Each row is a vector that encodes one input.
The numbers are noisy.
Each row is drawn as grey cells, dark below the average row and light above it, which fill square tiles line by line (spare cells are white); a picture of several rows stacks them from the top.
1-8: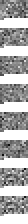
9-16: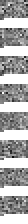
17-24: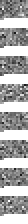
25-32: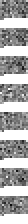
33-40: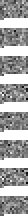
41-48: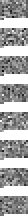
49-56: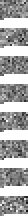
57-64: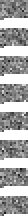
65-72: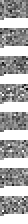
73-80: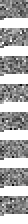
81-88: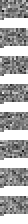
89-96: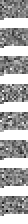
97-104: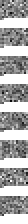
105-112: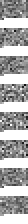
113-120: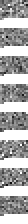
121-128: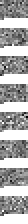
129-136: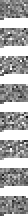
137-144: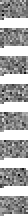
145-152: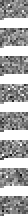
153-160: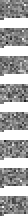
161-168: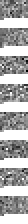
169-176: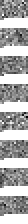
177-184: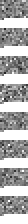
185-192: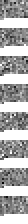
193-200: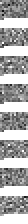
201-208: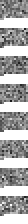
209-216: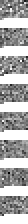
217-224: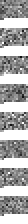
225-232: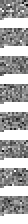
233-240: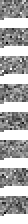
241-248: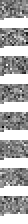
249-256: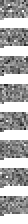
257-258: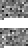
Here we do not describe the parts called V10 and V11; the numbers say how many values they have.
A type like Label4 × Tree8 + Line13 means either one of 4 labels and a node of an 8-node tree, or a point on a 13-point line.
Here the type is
Line7 × Line7 + (Line13 + V10) × V11.
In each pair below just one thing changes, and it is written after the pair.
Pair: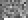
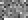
the value of V11
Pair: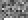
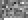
the place on the 13-point line
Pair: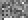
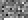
the place on the 13-point line
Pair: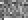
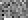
the place on the 13-point line
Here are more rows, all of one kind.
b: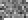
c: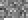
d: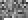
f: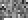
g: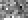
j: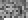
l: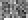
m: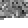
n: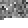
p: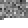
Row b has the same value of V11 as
c and j.
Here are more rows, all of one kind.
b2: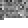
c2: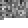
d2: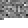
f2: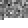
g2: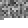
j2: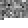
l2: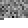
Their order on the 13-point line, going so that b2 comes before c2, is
d2, g2, l2, b2, j2, c2, f2.
